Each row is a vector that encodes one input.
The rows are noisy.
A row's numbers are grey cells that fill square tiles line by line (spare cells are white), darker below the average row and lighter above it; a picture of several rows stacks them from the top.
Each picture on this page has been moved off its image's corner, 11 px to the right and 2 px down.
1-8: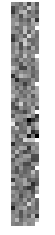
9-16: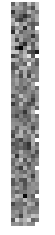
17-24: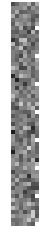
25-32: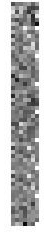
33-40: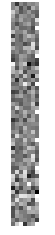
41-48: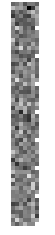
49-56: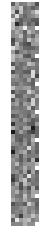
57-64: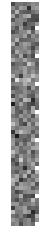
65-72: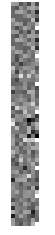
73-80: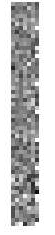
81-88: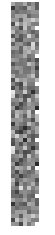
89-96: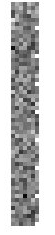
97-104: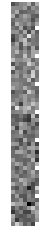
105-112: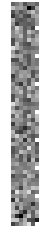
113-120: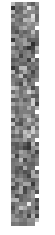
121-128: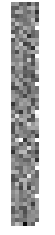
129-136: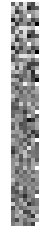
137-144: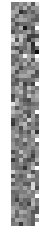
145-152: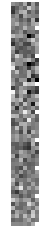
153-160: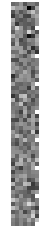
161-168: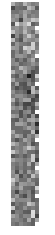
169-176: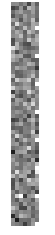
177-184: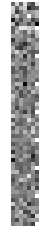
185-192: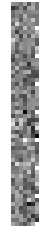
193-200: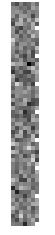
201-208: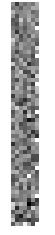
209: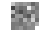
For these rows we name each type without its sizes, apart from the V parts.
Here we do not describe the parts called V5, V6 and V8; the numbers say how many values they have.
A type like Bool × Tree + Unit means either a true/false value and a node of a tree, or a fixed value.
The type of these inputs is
Bool × V8 + (Line + V5) × (Line + V6).
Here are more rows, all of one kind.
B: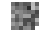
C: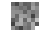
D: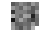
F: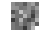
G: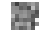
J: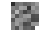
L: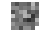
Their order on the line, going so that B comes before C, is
F, D, L, B, J, C, G.
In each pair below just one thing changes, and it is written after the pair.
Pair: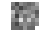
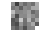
the value of V5
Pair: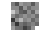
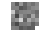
the value of V5
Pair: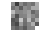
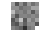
the value of V6
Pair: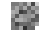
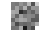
the value of V6
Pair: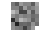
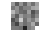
the value of V5
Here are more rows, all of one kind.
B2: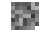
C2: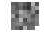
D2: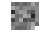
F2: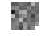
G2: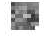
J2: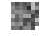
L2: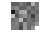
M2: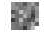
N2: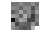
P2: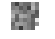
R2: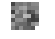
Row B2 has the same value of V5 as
D2 and M2.
